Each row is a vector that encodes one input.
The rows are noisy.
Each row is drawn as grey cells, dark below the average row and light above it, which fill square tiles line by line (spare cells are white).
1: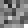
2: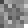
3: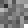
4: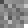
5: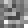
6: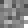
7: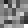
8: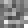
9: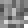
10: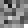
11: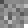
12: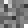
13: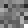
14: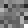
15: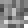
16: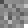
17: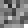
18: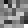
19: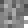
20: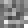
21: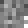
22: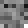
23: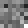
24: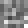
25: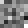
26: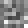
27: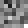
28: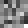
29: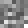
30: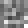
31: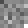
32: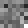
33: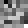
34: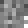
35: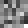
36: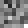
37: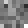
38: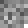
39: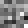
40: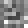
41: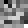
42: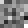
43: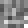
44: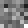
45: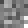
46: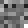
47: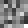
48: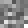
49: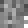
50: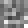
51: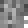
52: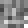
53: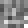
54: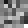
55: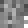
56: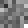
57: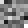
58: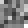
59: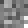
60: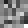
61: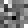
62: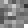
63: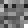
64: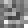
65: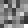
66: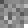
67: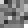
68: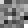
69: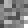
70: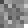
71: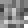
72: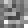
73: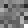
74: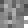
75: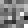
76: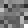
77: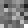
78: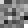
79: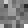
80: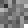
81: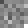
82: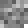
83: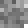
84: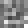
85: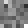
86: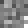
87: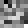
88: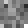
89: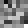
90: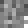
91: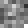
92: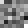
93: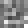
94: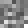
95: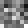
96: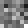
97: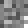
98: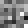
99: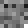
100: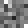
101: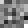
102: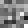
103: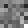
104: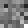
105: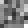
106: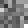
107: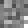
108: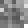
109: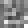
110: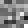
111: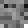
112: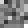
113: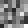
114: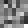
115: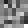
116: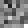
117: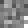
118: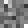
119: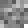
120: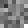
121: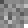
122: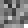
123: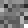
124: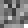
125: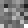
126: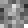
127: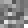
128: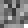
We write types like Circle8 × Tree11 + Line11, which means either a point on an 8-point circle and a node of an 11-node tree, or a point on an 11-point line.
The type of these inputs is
Circle10 + Line5.
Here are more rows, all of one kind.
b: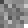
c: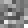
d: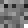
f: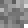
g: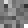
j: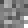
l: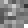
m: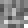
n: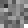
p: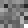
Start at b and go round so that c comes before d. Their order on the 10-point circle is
b, j, m, c, l, g, d, p, n, f.
